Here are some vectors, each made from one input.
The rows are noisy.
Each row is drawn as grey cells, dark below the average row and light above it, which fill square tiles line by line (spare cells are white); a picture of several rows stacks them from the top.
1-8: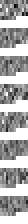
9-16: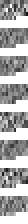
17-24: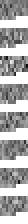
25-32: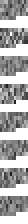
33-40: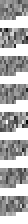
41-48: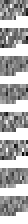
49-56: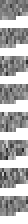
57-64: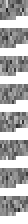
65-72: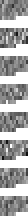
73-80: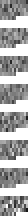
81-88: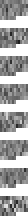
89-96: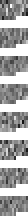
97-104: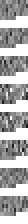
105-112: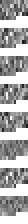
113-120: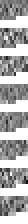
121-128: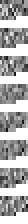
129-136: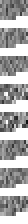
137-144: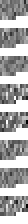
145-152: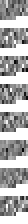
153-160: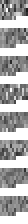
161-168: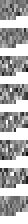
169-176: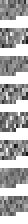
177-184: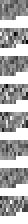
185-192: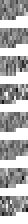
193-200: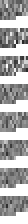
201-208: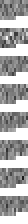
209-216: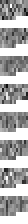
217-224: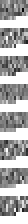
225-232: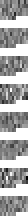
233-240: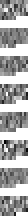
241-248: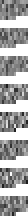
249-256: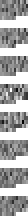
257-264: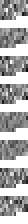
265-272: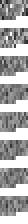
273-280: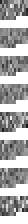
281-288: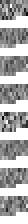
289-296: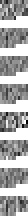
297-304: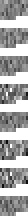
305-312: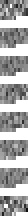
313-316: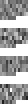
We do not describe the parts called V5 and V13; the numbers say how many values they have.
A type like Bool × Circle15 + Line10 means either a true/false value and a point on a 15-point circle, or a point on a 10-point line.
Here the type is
(Label7 + Line12) × V5 + V13.
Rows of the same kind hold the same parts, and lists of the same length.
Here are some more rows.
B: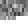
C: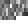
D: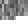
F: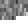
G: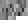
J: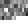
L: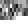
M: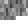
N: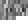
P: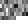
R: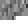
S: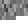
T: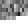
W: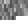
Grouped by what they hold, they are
B, G, N, T
C, J, L, P
D, F, M, R, S, W

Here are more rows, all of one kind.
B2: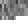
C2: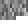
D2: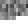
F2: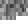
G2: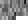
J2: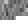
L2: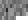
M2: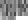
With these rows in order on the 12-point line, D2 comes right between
C2 and M2.
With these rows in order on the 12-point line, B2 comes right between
F2 and G2.
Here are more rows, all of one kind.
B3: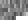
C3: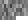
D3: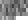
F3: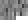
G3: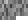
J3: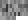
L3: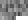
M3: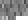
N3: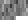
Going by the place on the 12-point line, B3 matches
D3, L3 and M3.
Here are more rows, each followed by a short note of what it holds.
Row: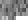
a point on a 12-point line and a value of V5
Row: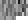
one of 7 labels and a value of V5
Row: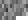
a point on a 12-point line and a value of V5
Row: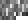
a value of V13
